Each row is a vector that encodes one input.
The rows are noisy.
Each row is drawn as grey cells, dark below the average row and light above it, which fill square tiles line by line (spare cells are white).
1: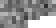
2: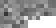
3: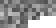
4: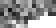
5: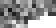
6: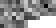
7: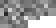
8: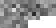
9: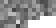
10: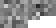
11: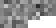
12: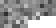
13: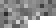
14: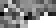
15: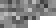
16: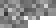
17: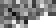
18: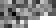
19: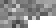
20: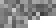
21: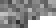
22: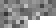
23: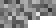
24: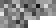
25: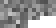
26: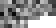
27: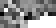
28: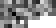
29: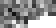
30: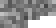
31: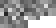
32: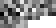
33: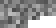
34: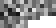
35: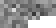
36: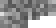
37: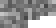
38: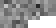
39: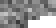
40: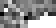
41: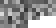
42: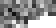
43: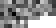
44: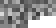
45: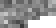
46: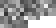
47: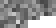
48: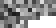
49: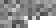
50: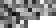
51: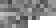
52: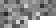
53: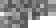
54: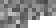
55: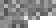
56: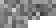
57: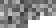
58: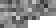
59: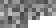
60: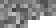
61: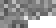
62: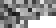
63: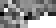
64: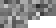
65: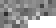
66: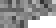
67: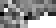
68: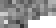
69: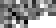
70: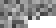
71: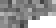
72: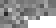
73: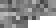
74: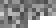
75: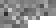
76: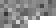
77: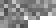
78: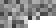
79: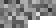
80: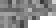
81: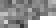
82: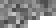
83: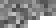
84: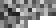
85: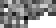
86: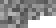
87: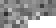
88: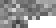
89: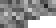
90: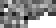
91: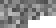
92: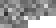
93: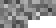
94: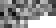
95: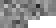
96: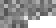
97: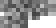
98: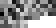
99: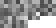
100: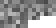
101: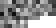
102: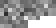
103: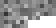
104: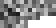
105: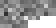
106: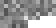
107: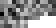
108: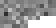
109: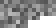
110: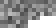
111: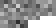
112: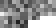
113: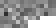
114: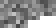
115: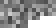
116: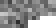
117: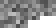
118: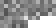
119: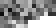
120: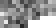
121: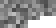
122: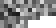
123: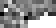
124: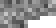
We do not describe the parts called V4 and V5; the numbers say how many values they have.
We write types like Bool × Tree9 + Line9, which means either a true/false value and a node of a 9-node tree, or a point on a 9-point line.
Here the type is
Bool × (Line6 + V5) + V4.
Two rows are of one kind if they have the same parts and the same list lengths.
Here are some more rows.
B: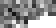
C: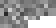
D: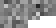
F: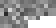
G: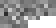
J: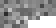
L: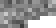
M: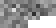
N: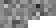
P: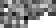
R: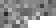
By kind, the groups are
B, P
C, F, G, J, R
D, L, M, N

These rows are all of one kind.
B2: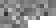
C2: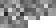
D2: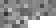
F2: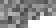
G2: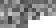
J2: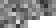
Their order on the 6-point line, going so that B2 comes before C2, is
J2, B2, C2, D2, G2, F2.
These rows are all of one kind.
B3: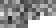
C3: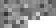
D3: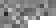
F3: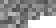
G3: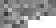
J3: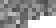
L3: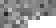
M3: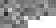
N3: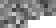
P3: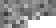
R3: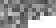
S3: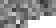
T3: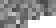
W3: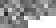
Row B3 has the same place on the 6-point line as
F3, N3 and P3.
